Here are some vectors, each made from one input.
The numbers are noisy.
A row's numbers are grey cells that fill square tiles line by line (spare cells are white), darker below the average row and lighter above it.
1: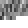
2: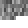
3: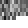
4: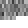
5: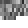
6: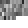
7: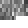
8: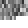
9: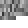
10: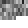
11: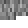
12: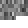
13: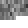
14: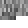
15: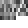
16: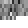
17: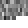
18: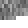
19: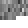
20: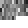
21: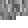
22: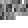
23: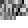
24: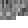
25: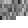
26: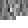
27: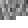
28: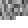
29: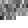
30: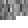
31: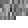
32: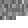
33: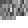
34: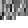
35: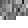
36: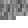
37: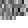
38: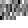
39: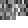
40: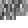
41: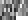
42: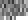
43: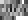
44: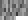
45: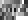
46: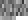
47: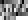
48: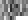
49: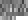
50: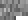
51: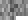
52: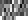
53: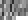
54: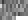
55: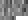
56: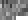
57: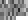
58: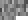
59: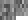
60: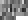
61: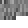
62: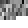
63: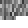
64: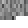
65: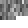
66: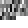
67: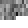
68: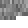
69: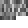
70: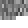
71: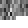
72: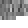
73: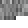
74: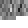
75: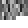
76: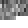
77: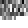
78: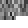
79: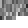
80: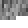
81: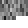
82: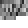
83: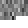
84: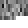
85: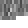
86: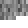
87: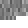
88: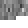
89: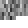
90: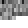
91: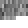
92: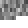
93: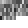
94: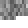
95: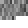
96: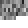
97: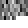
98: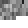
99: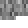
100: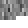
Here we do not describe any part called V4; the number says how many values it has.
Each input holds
a point on a 6-point line, together with either a point on a 5-point line, or a value of V4.
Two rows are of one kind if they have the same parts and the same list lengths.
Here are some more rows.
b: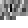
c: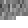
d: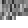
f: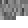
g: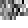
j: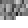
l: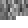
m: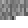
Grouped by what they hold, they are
b, d, f, g, j, m
c, l

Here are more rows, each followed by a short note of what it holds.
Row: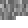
a point on a 5-point line and a point on a 6-point line
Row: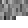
a point on a 5-point line and a point on a 6-point line
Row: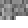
a point on a 5-point line and a point on a 6-point line
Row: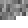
a point on a 6-point line and a value of V4
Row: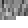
a point on a 5-point line and a point on a 6-point line
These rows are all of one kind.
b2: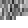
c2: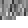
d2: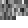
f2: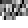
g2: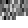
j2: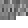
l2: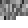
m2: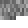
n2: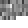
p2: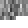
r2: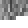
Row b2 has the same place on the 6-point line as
d2, g2, m2 and r2.
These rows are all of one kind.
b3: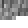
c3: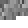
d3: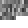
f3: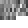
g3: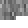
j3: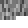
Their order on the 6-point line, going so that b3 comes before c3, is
f3, g3, d3, b3, c3, j3.
